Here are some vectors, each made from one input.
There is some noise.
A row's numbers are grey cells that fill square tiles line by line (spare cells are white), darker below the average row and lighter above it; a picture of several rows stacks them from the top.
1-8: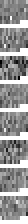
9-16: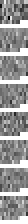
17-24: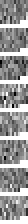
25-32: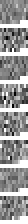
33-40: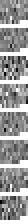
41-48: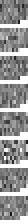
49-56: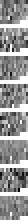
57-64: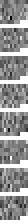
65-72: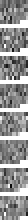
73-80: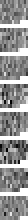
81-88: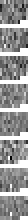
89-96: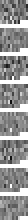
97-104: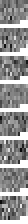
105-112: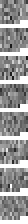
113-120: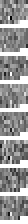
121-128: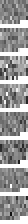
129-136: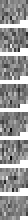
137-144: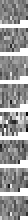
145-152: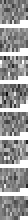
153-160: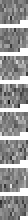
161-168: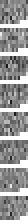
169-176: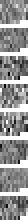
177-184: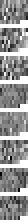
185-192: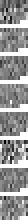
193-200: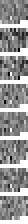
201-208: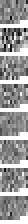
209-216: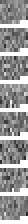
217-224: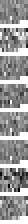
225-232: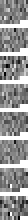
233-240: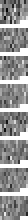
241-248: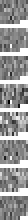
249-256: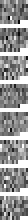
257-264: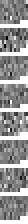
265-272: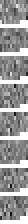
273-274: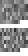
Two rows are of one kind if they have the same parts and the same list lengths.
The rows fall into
3 kinds.
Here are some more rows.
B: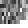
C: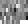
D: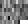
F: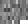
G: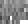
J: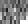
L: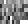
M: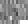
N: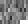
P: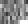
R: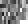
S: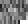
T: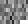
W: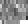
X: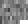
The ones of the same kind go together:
B, R
C, D, F, G, L, M, W, X
J, N, P, S, T

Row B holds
a fixed value.
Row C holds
three true/false values.
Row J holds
two labels (each one of 6).
